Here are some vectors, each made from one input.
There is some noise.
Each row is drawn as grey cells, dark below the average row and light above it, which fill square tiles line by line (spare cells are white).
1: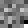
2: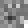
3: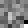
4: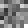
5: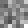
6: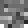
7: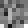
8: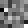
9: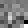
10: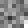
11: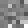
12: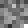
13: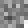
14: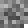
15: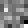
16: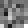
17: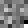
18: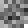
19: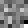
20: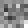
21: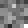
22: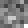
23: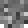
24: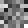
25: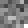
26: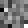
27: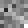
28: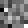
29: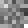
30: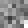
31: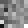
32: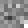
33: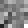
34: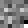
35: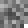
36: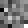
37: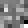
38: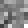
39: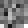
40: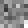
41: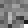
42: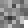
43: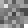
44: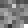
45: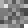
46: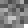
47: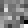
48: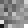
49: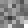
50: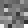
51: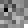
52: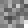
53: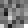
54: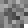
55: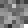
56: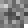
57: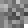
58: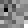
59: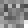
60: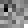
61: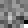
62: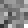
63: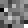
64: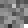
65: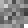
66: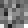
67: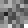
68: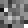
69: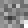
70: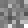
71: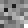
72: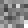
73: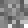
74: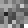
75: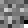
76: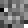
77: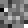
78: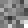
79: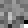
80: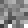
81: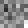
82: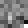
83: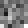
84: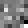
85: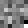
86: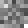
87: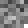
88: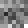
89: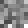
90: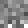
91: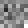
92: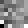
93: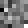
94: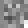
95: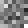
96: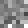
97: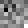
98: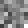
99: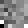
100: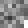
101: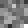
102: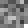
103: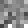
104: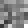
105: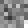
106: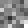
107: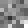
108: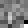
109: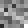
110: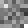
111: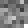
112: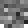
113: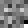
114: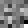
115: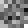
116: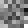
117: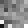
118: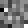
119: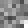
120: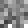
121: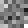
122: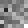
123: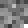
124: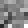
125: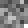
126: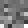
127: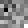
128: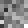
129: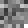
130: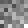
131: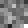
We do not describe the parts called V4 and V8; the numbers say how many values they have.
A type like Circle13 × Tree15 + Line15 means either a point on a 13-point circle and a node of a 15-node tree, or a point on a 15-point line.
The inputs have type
Bool × (Line9 + V4) + V8.
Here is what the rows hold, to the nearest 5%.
About 60% of them hold a true/false value, together with either a point on a 9-point line, or a value of V4. The rest hold a value of V8.
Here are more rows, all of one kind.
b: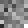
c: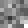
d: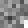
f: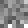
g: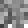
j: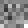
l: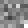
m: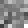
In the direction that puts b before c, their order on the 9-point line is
m, g, f, b, c, d, l, j.
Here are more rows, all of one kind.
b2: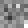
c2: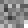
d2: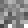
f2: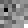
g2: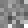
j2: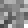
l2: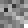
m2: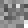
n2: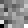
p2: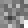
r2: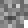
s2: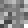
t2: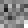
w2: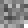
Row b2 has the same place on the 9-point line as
c2, f2, m2 and w2.
